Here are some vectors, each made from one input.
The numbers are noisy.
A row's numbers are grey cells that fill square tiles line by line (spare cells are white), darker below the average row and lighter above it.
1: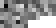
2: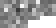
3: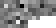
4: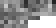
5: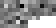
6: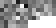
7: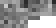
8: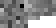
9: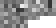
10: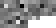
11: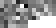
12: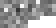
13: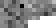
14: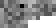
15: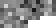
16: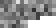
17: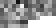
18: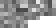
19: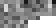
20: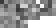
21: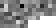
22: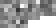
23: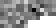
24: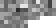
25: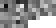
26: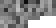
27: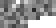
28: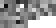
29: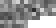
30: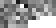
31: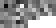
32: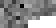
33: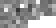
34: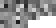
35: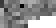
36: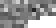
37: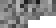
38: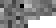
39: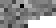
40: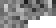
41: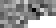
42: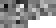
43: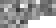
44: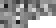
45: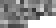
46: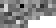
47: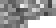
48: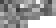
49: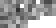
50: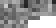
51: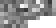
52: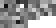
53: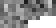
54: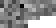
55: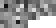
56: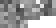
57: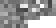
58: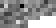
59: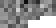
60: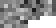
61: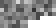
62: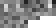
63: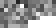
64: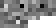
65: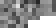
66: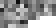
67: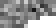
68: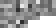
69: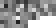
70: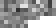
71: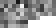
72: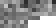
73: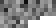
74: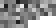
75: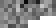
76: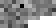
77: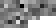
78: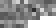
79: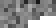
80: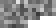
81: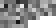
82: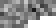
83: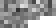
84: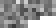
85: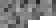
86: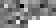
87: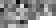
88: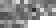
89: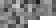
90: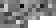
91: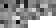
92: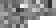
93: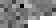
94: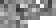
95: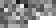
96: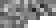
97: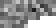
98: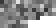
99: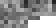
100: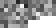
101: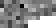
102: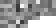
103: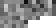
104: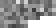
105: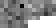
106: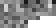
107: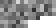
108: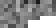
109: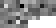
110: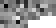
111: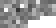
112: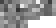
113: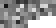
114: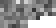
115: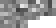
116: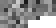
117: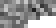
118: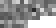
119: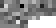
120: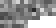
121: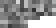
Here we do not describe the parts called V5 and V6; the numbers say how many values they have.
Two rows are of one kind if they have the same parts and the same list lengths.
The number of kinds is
2.
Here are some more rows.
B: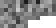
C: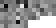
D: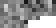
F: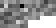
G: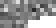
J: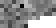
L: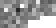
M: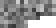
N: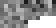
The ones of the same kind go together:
B, C, J, M
D, F, G, L, N

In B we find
a true/false value, a value of V5 and a value of V6.
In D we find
a point on a 4-point line and a value of V5.
